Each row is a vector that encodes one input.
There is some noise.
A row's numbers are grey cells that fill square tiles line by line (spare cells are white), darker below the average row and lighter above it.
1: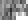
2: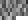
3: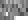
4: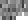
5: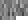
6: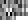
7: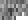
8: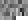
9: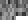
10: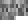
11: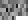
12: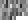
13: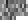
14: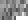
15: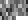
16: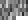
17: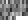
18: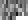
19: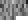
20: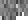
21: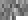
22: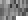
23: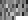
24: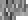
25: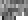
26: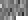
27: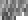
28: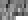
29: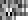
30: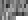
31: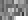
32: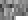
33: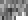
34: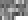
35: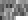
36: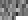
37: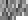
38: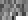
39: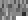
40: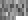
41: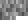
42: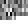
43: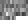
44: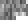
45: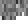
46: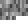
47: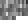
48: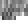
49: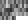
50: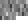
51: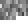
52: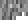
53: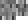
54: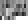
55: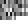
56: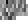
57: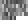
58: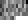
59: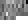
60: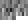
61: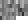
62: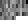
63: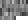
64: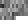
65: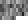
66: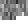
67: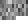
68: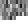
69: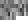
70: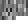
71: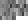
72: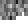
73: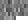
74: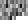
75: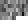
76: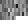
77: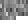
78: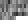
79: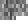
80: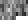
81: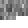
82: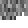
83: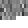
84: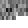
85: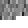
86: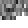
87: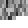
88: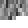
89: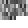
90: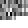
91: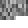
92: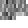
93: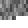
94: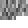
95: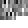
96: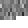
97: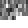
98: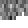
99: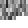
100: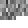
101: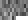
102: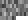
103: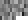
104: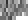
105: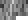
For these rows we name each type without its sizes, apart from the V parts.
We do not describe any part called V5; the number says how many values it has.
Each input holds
a list of items, each a point on a circle and a value of V5.
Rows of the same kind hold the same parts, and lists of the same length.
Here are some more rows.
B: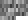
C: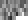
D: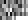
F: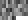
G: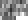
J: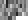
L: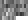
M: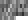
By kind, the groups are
B, F, L, M
C, G, J
D

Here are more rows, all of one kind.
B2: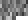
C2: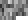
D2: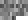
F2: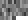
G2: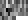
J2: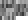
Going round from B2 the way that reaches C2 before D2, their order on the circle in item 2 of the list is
B2, C2, G2, F2, J2, D2.
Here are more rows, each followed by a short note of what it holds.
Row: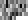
a list of one item
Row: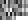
the empty list
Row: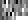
the empty list
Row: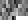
a list of two items
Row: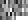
the empty list
